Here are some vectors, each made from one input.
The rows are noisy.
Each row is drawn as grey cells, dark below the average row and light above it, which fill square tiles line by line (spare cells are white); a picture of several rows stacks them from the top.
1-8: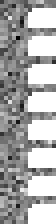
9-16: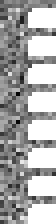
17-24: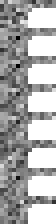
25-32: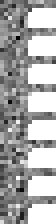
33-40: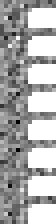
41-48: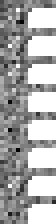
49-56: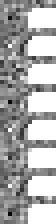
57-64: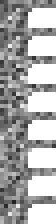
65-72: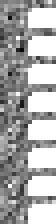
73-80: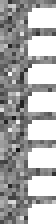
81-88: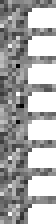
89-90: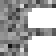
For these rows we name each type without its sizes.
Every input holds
either a fixed value, or a point on each of two lines and a true/false value, or a node of a tree.
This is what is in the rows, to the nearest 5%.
About 10% of them hold a fixed value. About 55% of them hold a point on each of two lines and a true/false value. The rest hold a node of a tree.
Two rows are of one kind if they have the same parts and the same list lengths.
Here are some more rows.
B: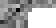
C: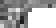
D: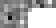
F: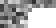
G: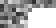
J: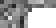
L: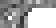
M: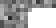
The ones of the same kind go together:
B, D, M
C, J, L
F, G

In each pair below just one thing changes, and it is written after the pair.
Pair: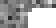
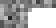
the place on one of the two lines
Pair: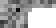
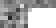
the true/false value
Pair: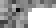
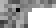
the place on one of the two lines
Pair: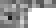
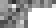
the true/false value
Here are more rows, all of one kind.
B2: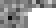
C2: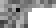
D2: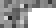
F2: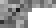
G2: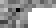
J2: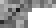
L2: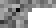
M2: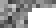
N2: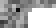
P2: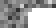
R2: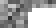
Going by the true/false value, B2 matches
D2 and P2.
